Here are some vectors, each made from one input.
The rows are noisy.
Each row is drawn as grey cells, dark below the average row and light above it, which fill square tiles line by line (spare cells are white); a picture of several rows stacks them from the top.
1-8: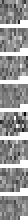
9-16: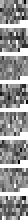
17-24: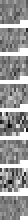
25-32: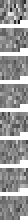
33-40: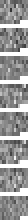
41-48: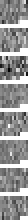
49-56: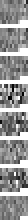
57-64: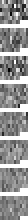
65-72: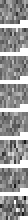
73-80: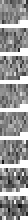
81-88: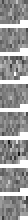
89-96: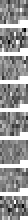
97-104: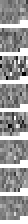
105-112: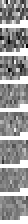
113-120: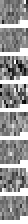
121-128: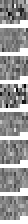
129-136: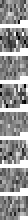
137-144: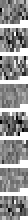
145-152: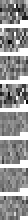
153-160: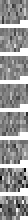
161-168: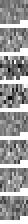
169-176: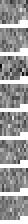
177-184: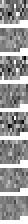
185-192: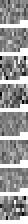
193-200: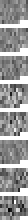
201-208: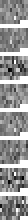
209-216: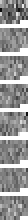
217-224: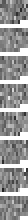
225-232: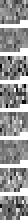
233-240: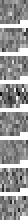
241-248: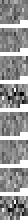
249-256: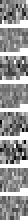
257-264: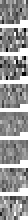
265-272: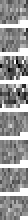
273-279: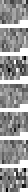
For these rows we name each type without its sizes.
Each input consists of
either a node of a tree, or a list of items, each a label and a point on a line.
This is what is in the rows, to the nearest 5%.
About 25% of them hold a node of a tree. The rest are lists of items, each a label and a point on a line.
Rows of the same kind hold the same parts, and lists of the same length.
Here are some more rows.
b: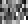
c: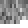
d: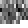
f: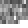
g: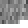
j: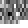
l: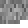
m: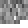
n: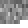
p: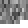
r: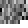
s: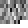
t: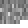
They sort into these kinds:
b, d, j
c, g, p
f, l, m, n, s, t
r

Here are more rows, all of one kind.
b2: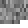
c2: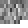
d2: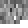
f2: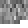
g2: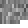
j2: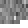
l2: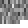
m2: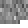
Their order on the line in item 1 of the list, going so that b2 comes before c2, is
b2, l2, f2, c2, m2, j2, d2, g2.
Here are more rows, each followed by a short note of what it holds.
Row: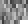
a list of two items
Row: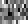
a node of a tree
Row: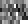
a node of a tree
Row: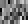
the empty list
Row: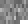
a list of one item
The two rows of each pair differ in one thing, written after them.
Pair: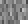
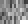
the label in item 2 of the list
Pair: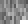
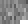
the place on the line in item 2 of the list
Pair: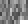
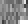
the place on the line in item 1 of the list
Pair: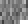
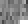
the label in item 2 of the list
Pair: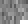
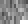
the place on the line in item 1 of the list
